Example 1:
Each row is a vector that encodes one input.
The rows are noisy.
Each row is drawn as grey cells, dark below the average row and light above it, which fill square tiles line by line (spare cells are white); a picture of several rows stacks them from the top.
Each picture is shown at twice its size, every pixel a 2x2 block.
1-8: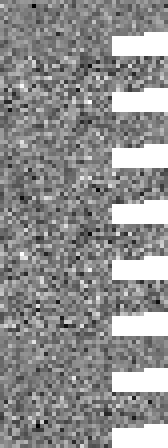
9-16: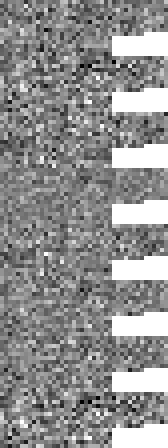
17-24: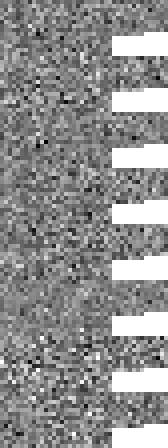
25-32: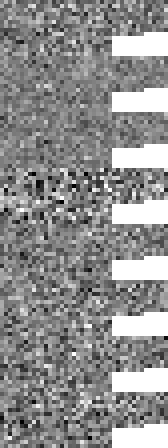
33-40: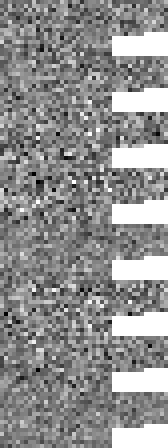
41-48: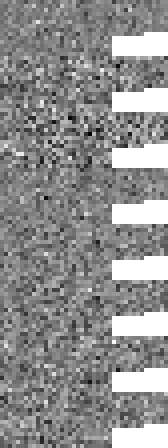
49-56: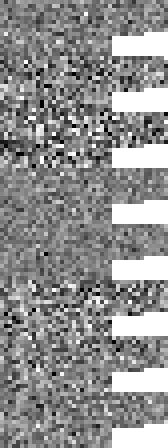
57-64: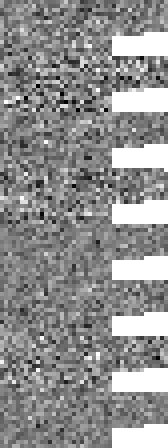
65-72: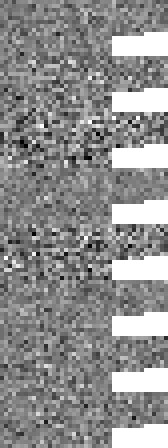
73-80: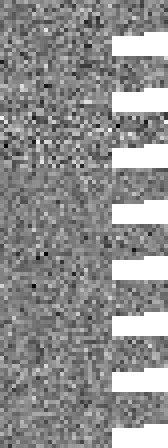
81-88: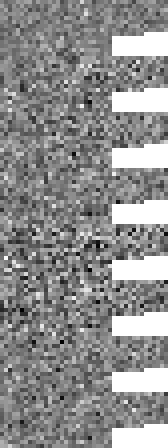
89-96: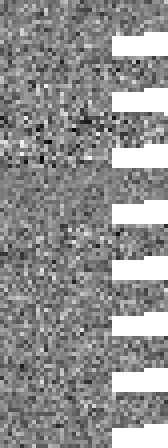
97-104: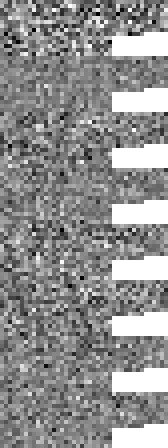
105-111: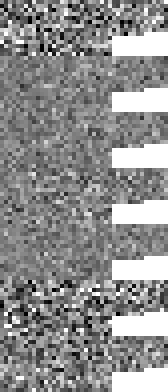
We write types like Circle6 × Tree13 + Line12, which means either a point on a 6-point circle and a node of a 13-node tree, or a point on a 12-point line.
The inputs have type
Circle13 + Circle14 + Unit.
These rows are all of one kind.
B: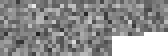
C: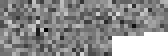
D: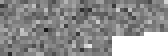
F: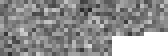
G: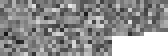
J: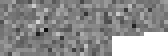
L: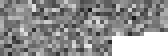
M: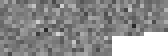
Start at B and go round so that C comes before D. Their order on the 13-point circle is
B, L, G, M, C, J, D, F.
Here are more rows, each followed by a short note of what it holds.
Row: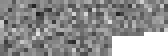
a point on a 14-point circle
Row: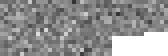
a point on a 14-point circle
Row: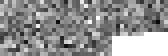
a fixed value
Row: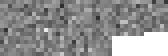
a point on a 14-point circle
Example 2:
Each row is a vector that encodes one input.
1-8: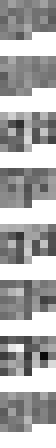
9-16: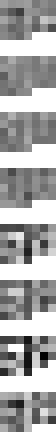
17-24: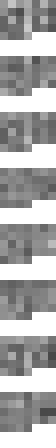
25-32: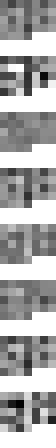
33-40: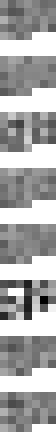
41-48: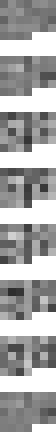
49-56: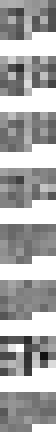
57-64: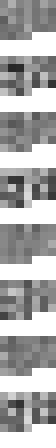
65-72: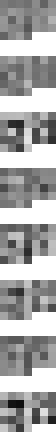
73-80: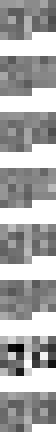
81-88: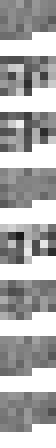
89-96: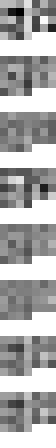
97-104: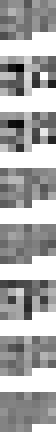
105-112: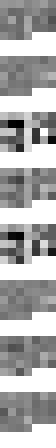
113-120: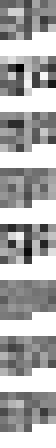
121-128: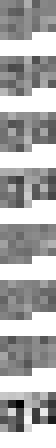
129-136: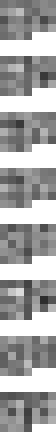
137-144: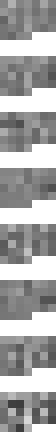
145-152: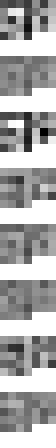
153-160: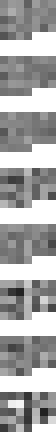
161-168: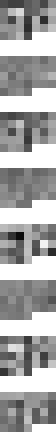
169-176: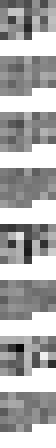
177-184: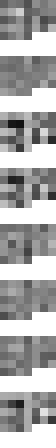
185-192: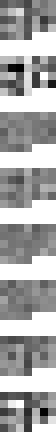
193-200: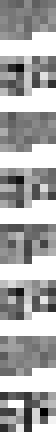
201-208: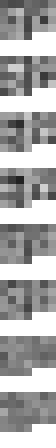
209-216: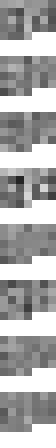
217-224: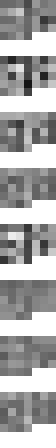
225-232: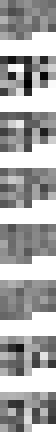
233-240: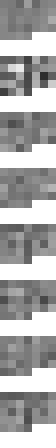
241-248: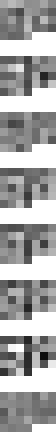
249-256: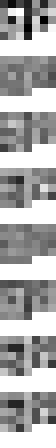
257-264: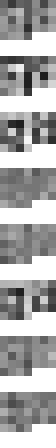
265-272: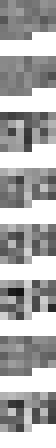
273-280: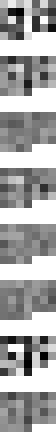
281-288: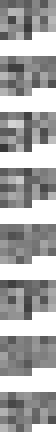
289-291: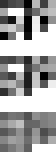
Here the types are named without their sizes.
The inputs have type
Bool × Circle.
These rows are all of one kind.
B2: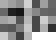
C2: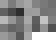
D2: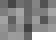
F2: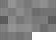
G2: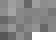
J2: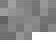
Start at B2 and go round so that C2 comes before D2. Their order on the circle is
B2, J2, G2, C2, D2, F2.
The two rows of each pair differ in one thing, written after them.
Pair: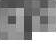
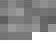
the true/false value
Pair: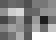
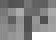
the true/false value
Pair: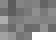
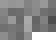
the true/false value
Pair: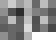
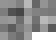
the true/false value
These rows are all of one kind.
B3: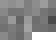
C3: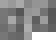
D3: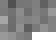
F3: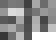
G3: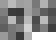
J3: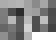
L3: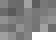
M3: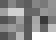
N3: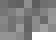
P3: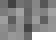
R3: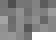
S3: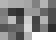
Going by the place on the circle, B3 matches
D3, P3, R3 and S3.
